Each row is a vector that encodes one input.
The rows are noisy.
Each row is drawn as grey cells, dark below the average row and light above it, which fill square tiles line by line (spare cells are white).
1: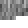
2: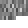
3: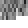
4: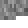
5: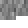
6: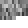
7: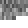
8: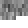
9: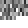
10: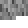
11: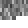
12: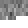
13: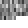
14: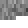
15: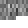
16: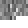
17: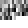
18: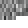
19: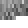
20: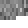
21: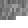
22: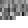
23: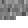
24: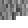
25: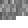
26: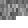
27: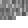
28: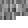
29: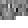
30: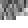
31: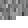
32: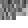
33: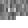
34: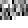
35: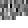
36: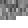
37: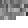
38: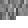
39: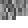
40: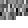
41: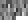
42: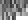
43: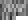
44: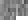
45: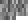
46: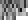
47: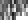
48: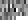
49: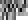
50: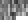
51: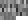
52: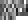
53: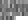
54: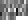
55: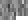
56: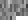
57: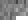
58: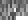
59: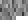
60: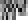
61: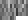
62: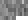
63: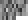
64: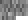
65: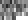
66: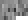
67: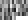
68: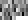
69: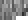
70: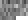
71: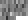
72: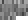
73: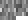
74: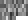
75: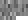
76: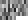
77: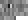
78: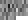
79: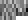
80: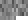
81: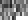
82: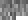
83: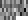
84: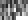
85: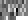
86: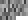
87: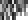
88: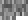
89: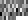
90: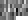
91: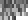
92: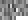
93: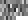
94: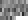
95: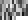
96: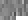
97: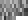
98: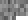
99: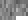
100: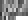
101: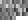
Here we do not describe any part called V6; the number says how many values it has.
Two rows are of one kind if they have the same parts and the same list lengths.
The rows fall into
2 kinds.
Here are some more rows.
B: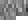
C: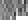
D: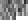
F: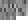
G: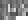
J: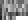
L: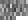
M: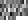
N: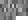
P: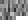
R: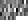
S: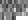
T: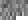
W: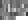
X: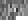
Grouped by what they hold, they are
B, L, P, R, S
C, D, F, G, J, M, N, T, W, X

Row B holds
one of 7 labels and a value of V6.
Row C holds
a point on a 5-point line and a value of V6.
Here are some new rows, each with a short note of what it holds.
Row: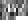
a point on a 5-point line and a value of V6
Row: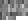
a point on a 5-point line and a value of V6
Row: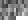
a point on a 5-point line and a value of V6
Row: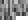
one of 7 labels and a value of V6
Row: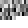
a point on a 5-point line and a value of V6
